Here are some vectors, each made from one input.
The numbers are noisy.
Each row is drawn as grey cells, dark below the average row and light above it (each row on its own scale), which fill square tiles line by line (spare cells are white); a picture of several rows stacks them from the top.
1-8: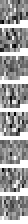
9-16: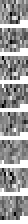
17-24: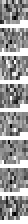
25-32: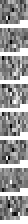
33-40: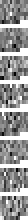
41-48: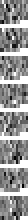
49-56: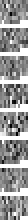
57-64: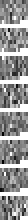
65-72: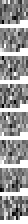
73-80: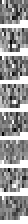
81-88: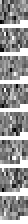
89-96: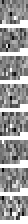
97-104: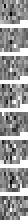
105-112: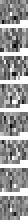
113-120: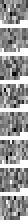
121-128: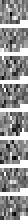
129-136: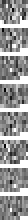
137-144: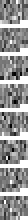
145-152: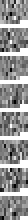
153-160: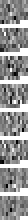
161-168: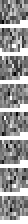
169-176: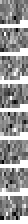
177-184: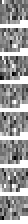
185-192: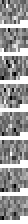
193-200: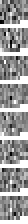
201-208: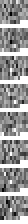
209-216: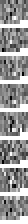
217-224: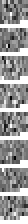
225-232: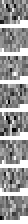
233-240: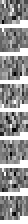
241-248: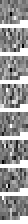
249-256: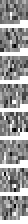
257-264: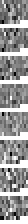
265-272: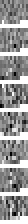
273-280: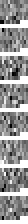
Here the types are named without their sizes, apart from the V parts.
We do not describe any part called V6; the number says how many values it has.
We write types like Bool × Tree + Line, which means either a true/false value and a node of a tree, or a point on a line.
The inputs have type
Bool × (Circle + Unit) × V6 + Unit.
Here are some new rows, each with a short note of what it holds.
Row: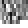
a point on a circle, a true/false value and a value of V6
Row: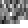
a true/false value and a value of V6
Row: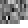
a fixed value
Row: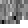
a point on a circle, a true/false value and a value of V6
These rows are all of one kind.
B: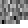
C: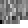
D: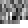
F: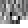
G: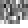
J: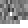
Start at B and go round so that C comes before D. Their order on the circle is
B, J, G, C, D, F.
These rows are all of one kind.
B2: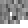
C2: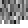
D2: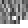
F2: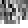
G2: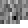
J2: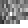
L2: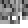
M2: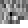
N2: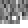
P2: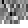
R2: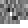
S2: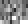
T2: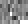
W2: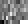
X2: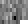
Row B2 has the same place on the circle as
J2, L2, N2 and S2.
